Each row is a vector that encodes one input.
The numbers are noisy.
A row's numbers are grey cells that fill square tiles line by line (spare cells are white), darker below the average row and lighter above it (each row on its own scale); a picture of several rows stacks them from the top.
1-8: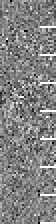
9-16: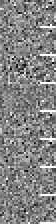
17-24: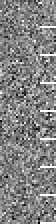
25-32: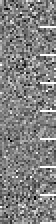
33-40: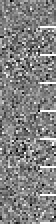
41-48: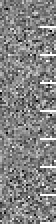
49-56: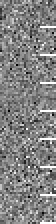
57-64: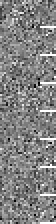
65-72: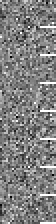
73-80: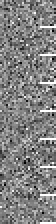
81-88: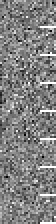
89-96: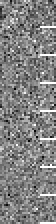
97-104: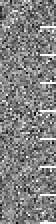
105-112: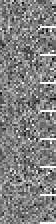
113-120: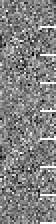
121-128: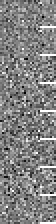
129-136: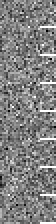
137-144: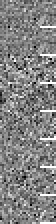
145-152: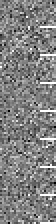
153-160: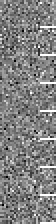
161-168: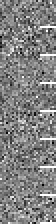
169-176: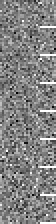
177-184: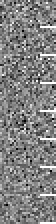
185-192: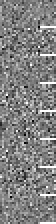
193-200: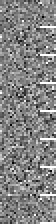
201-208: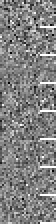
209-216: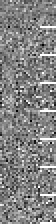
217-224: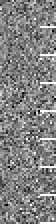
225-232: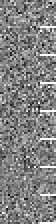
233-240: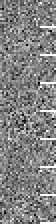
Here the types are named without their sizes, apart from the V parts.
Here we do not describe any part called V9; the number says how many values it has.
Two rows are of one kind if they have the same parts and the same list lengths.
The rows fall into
3 kinds.
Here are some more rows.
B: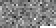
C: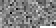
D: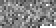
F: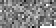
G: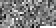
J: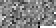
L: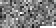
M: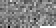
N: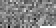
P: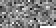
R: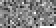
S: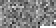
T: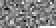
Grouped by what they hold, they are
B, C, D, F, J, S
G, L, T
M, N, P, R

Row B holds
two values of V9.
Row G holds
a label and three true/false values.
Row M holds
a label.
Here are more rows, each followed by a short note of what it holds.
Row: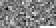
a label and three true/false values
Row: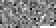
a label
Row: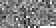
a label and three true/false values
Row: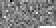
a label and three true/false values
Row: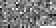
a label and three true/false values
